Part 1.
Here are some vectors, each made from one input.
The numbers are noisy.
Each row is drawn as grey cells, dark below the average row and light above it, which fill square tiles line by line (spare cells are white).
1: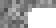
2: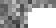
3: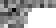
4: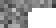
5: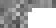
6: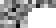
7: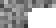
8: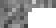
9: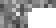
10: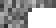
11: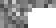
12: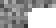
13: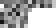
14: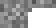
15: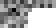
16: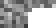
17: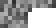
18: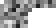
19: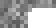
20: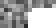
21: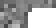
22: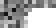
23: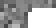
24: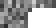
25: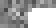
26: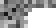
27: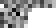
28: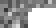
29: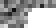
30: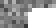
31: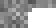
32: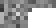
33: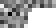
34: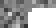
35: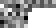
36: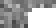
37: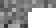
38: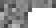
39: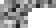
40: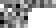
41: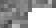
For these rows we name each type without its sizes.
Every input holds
either a point on a line, or three true/false values.
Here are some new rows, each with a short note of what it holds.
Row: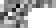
a point on a line
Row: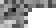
a point on a line
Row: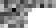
a point on a line
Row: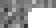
three true/false values
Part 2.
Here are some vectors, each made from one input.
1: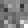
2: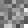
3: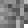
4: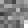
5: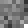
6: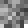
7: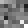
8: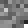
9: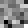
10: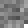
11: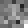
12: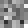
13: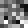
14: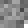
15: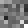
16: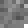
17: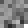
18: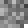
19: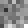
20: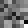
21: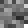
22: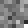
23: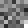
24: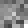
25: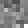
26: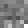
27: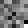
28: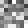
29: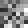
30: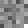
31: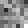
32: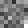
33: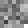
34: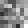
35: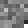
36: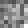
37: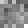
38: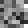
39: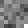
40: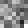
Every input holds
one of 6 labels and a true/false value.
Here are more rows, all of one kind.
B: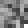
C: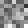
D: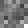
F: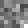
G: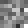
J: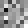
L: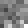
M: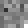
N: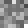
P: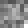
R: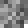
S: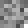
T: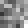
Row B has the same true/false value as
C, L and N.
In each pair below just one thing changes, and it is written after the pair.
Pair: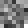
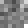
the true/false value
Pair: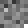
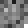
the true/false value
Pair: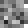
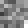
the label
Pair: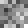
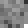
the true/false value
